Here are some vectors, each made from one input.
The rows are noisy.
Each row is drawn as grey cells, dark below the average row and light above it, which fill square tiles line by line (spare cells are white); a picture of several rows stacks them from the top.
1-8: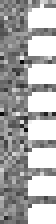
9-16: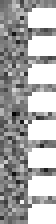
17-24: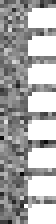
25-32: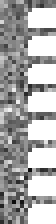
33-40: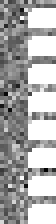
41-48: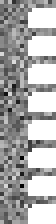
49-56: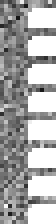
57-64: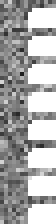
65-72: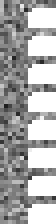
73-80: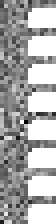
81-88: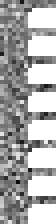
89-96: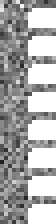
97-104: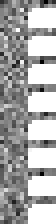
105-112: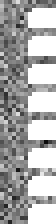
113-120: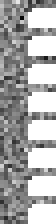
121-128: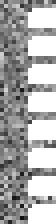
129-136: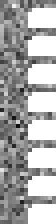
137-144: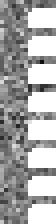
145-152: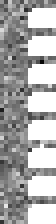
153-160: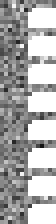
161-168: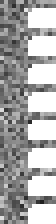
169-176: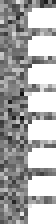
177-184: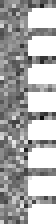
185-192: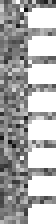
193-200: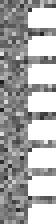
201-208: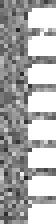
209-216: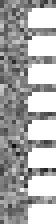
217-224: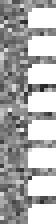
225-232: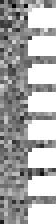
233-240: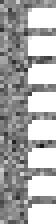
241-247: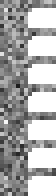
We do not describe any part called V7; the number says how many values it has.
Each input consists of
a value of V7, together with either a fixed value, or one of 6 labels and a value of V7, or three true/false values.
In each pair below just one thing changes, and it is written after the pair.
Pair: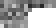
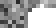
the value of V7
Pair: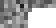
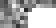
the value of V7
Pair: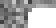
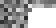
one of the three true/false values
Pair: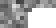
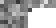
one of the three true/false values
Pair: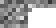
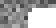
the value of V7
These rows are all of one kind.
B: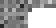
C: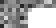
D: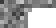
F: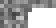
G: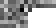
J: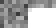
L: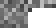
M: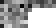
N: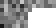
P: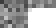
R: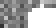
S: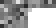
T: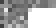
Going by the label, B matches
N and T.
